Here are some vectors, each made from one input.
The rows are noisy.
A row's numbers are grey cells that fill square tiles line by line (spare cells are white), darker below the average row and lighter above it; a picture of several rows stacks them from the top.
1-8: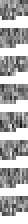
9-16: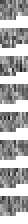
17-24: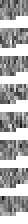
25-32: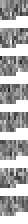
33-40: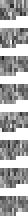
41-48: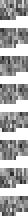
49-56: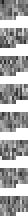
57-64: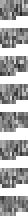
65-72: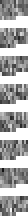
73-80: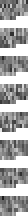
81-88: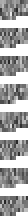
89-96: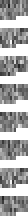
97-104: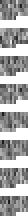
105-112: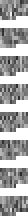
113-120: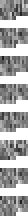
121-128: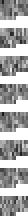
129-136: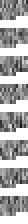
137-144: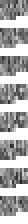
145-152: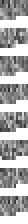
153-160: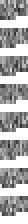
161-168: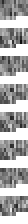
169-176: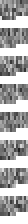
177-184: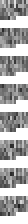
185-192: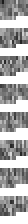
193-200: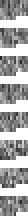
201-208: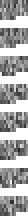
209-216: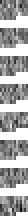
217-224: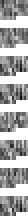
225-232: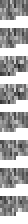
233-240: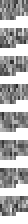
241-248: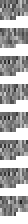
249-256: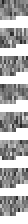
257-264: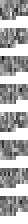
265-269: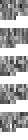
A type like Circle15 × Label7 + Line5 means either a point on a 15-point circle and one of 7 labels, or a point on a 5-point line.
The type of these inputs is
Line8 × (Tree8 + Unit) + Line13.
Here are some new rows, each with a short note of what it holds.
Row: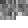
a point on an 8-point line and a node of an 8-node tree
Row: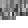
a point on a 13-point line
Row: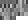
a point on an 8-point line and a node of an 8-node tree
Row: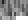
a point on an 8-point line and a node of an 8-node tree
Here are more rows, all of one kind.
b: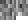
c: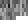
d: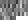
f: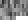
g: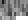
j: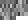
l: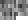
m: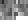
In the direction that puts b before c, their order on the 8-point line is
b, l, m, g, f, c, d, j.
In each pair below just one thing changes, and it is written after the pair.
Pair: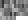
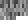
the place on the 8-point line
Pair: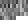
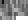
the place on the 8-point line
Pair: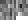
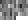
the node of the tree
